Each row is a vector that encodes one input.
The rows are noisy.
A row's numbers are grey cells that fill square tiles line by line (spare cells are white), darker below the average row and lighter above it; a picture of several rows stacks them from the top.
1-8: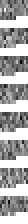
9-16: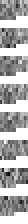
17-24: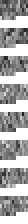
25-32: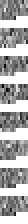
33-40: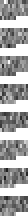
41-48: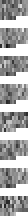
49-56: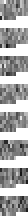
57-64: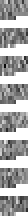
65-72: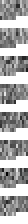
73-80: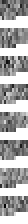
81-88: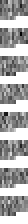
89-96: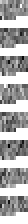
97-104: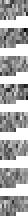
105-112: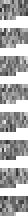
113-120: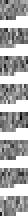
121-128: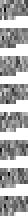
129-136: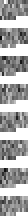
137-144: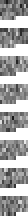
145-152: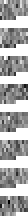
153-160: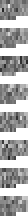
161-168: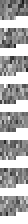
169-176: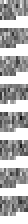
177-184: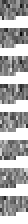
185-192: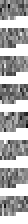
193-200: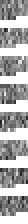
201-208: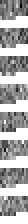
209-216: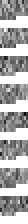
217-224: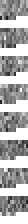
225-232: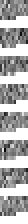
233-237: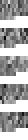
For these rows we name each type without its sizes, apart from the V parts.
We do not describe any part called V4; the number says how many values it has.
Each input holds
four true/false values, together with either a node of a tree, or a value of V4.
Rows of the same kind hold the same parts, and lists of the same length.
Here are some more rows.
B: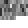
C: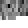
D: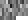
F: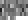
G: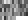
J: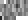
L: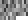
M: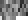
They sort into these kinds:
B, C, F, G, L, M
D, J

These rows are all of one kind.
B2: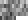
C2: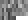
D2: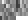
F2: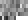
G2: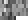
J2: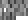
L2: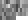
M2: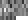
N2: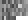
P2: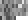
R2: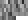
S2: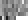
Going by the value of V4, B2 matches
G2, J2 and M2.
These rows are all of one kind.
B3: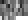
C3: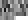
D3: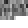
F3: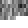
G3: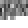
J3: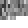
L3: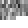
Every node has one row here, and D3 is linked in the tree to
C3 and G3.
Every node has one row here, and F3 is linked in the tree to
B3.
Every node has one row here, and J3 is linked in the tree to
C3 and L3.
